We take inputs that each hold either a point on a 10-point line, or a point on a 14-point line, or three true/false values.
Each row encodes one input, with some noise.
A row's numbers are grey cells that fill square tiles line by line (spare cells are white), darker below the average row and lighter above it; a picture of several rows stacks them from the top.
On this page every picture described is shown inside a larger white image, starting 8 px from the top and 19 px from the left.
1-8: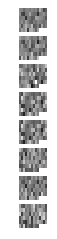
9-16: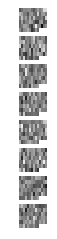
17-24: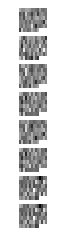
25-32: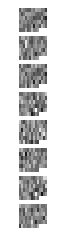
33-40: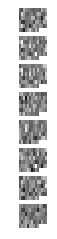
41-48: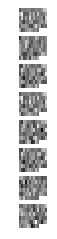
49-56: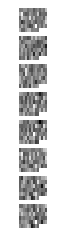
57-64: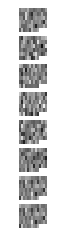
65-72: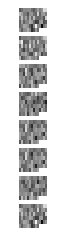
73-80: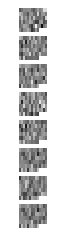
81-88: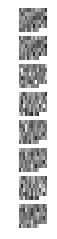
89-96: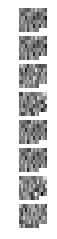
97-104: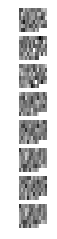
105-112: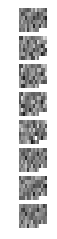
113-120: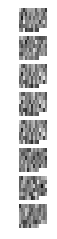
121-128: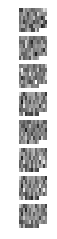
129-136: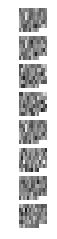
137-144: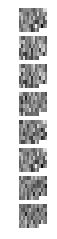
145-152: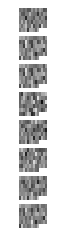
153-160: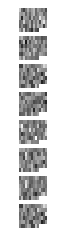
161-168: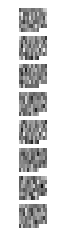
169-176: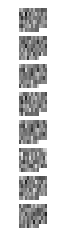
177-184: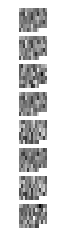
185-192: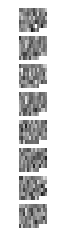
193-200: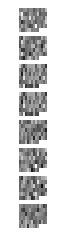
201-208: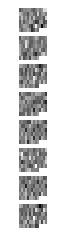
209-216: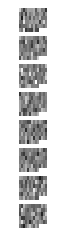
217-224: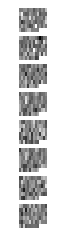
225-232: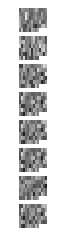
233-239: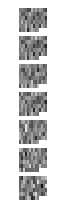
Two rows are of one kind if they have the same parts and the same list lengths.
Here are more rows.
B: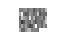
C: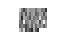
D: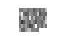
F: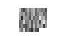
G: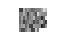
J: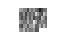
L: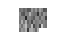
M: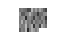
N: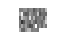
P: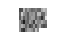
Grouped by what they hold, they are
B, D, G, N, P
C, F, J
L, M

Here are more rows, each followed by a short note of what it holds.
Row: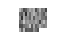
a point on a 10-point line
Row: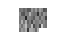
a point on a 14-point line
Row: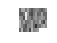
a point on a 14-point line
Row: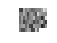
three true/false values
